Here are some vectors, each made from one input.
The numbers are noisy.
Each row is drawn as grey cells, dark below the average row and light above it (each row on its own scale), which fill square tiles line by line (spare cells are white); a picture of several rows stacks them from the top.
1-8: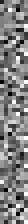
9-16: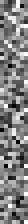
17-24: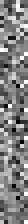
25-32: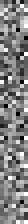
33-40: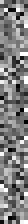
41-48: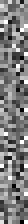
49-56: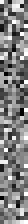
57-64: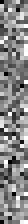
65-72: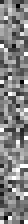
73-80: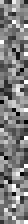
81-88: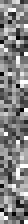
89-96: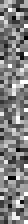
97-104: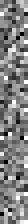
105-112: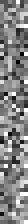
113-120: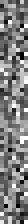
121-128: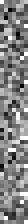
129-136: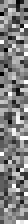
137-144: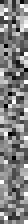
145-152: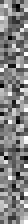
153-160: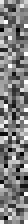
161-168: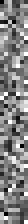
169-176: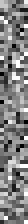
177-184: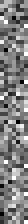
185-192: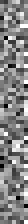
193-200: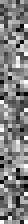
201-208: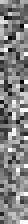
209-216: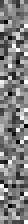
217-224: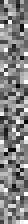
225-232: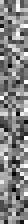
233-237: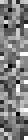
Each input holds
either a node of a 13-node tree, or four true/false values.
